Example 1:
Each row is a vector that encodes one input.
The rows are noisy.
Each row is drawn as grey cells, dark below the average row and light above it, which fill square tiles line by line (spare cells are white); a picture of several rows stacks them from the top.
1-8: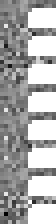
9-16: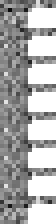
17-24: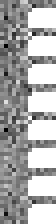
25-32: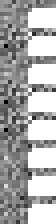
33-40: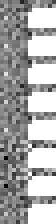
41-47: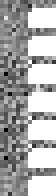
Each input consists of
a point on a 7-point line.
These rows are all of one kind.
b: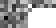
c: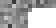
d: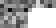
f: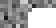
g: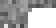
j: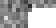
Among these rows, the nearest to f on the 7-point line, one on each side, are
b and g.
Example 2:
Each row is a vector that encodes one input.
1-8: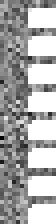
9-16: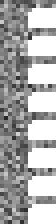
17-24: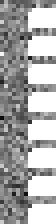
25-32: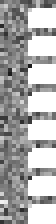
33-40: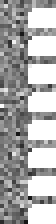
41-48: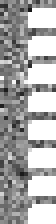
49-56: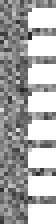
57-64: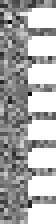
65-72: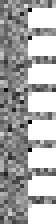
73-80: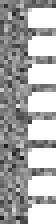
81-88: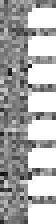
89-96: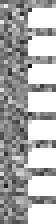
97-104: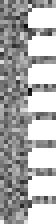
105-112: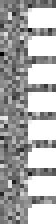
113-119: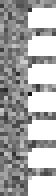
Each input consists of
four true/false values.
